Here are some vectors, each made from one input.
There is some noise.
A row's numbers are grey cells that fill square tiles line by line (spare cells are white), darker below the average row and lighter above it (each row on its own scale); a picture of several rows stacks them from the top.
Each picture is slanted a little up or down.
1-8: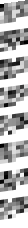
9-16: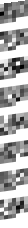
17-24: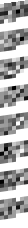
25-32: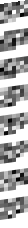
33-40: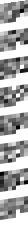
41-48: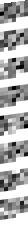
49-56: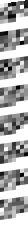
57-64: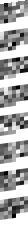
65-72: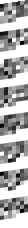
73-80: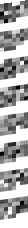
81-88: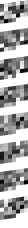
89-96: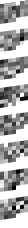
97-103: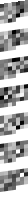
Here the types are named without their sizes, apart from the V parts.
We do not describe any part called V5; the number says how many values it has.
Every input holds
a label, together with either four true/false values, or a value of V5.
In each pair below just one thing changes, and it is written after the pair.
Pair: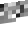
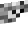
the value of V5
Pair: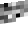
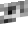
the value of V5
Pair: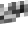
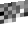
the label
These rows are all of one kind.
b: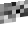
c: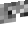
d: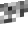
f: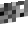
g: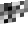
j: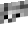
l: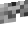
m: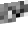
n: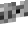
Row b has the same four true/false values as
c, l and n.
